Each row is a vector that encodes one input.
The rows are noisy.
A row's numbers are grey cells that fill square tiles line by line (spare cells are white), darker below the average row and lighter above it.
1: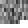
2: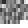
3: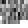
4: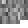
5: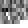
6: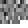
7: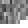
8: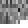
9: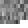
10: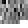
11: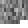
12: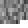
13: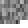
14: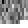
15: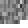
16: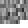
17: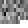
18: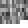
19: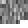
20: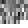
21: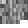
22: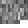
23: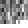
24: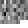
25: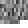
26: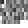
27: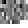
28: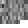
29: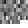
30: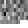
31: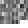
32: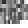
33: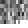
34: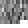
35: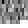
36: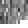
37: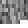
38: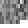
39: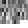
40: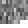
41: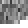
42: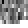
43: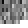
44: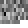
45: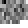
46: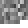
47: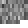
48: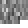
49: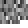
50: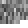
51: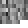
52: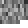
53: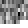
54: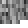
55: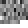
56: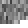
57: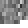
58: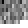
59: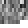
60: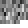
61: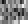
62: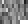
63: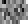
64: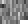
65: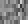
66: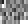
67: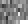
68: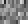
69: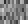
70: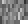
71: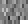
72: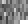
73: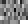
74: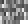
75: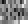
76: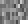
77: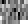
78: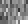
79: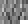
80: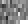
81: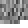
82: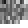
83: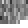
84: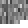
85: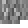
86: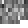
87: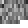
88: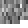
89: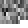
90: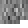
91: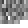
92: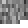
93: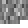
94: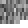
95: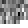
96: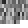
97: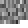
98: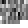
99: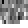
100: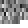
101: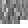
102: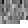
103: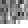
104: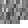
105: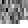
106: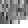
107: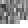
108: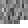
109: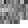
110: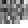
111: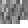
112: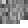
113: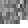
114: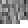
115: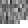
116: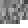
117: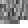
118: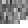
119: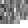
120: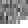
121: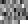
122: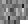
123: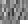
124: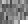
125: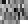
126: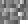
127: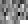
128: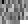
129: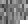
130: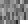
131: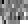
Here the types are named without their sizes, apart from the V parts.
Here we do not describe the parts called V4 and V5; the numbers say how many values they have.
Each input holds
a value of V4, together with either a node of a tree and a true/false value, or a value of V5.
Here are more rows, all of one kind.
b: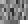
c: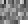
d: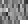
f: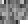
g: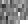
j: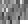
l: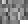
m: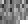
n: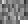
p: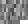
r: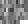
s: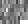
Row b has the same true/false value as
g, l, n and p.
